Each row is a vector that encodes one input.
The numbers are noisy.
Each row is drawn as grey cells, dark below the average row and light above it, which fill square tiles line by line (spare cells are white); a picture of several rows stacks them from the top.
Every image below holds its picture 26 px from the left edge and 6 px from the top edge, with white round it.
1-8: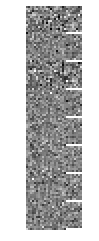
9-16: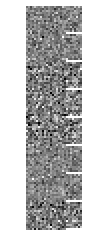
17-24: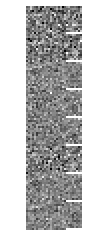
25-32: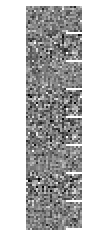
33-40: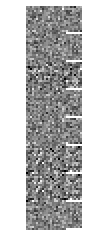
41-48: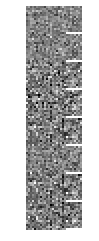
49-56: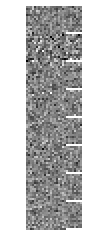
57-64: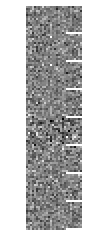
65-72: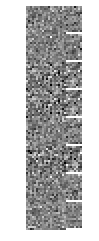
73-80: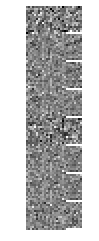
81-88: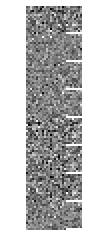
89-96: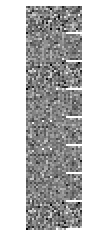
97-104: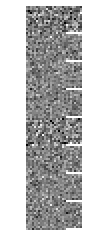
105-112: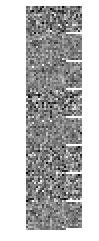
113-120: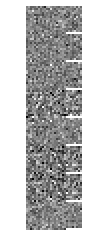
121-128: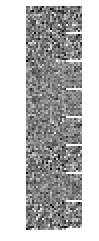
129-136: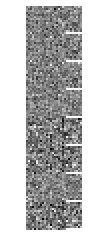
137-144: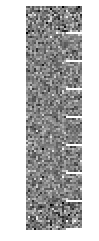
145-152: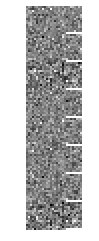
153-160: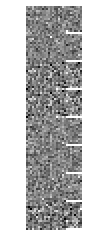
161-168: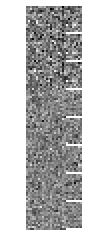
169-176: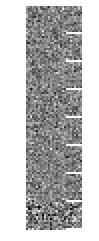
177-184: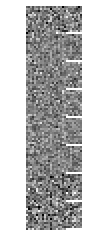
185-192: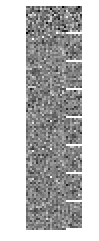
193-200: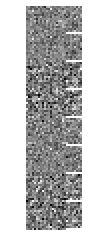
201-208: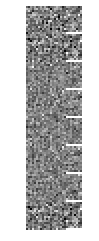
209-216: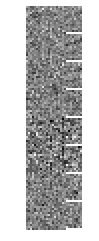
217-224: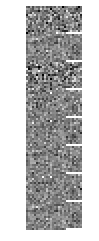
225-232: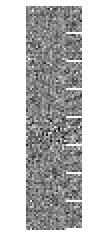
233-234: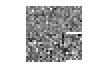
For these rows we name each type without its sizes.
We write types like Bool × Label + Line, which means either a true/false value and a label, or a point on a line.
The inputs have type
Circle × (Circle × Circle + Line) + Tree.
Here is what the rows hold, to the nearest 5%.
About 65% of them hold a point on a circle, together with either a point on each of two circles, or a point on a line. The rest hold a node of a tree.
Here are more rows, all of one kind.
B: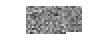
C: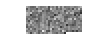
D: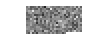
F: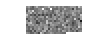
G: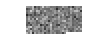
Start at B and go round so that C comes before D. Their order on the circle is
B, C, F, D, G.
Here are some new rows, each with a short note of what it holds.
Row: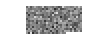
a point on each of three circles
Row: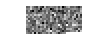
a node of a tree
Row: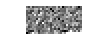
a node of a tree
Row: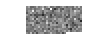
a point on a circle and a point on a line
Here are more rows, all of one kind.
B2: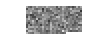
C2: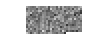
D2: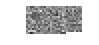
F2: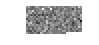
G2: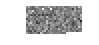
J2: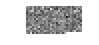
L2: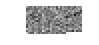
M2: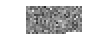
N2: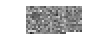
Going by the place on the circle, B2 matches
D2 and N2.
